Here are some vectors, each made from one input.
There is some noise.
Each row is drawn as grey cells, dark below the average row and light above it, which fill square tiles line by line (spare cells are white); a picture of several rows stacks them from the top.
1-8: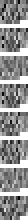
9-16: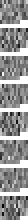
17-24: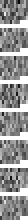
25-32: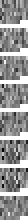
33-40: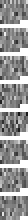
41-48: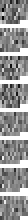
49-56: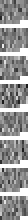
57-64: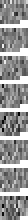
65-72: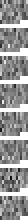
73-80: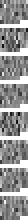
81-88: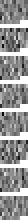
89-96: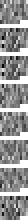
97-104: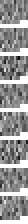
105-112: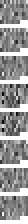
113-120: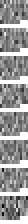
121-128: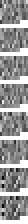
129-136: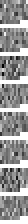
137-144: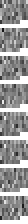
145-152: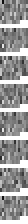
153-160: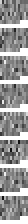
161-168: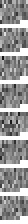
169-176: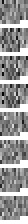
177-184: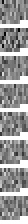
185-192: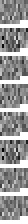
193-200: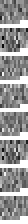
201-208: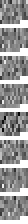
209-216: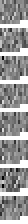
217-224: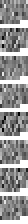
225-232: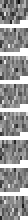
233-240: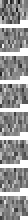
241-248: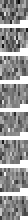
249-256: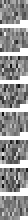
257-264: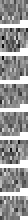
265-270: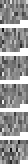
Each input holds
either a point on a 14-point circle, or a fixed value, or a node of a 7-node tree, or three true/false values.
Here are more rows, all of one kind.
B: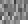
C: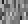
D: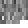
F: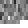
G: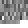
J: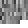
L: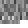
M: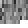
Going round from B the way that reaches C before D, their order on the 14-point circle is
B, L, G, C, J, M, D, F.
